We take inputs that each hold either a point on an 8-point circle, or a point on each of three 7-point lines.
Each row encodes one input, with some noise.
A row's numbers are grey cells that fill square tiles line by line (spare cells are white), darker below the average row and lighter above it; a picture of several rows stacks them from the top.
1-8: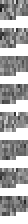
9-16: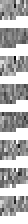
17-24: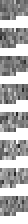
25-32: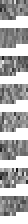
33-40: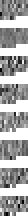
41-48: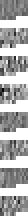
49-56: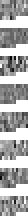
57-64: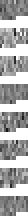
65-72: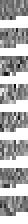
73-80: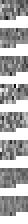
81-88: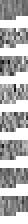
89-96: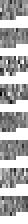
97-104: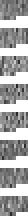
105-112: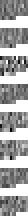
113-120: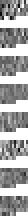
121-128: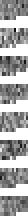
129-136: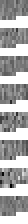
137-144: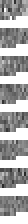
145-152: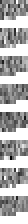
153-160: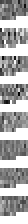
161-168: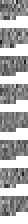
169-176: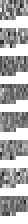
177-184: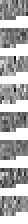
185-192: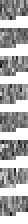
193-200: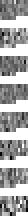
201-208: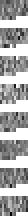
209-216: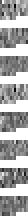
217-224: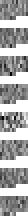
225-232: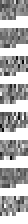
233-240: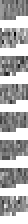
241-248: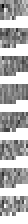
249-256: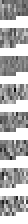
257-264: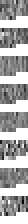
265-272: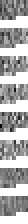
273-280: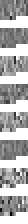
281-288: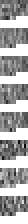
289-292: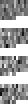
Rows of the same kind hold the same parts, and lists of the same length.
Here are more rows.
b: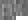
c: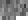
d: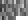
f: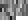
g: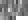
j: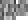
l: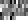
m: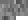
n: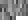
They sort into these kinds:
b, c, d, f, g, m, n
j, l

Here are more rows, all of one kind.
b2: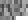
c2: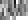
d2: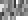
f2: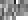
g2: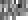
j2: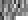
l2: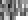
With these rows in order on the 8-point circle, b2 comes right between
j2 and l2.
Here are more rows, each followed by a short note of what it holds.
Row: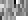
a point on an 8-point circle
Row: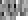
a point on an 8-point circle
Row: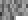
a point on an 8-point circle
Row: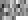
a point on an 8-point circle
